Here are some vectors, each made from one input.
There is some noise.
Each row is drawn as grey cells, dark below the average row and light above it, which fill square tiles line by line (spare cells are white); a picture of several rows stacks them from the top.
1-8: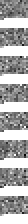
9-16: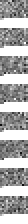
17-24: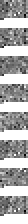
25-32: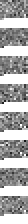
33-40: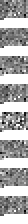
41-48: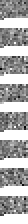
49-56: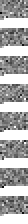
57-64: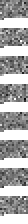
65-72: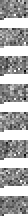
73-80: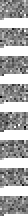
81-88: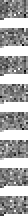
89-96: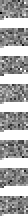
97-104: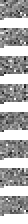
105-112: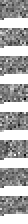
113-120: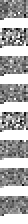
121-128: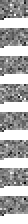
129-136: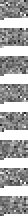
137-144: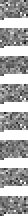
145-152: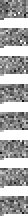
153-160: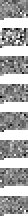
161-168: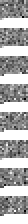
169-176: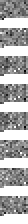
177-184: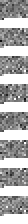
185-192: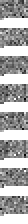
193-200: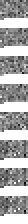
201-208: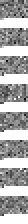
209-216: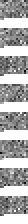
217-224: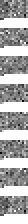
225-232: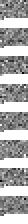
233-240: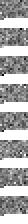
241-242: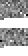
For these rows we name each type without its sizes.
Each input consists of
a list of points on a line.
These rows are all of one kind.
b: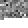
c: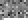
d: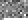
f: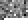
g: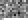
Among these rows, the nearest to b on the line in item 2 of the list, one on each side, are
d and g.
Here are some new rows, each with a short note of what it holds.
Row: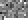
a list of one item
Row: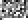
the empty list
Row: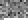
a list of two items
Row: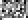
the empty list
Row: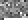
a list of two items
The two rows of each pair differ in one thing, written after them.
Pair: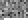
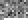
the place on the line in item 2 of the list
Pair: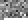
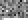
the place on the line in item 1 of the list
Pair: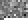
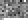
the place on the line in item 1 of the list
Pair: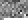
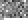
the place on the line in item 2 of the list
